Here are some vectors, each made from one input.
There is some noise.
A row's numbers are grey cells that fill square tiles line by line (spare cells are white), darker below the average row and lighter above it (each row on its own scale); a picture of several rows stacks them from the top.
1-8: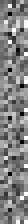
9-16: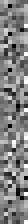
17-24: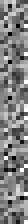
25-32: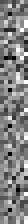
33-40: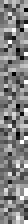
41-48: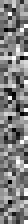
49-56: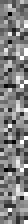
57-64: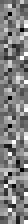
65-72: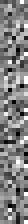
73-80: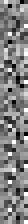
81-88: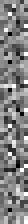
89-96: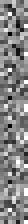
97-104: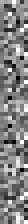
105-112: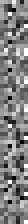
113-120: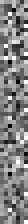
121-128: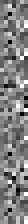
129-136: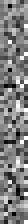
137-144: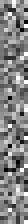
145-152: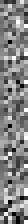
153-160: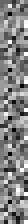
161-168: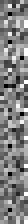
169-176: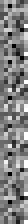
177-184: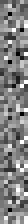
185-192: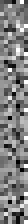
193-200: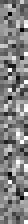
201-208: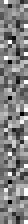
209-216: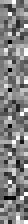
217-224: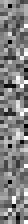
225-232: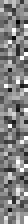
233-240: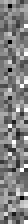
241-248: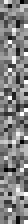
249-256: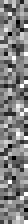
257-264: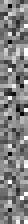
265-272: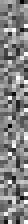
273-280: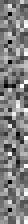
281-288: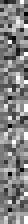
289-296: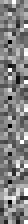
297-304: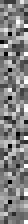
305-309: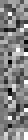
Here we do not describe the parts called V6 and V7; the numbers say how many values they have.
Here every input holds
either a point on an 8-point line, or a true/false value, a value of V6 and a value of V7.
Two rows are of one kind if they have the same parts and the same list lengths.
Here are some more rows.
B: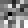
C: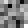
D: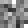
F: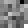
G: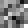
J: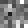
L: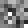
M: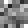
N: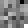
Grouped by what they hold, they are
B, J
C, D, F, G, L, M, N

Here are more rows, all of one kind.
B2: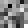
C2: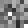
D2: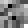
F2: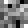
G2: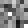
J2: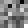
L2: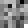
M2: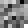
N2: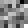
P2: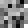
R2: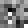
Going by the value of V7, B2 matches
C2 and R2.
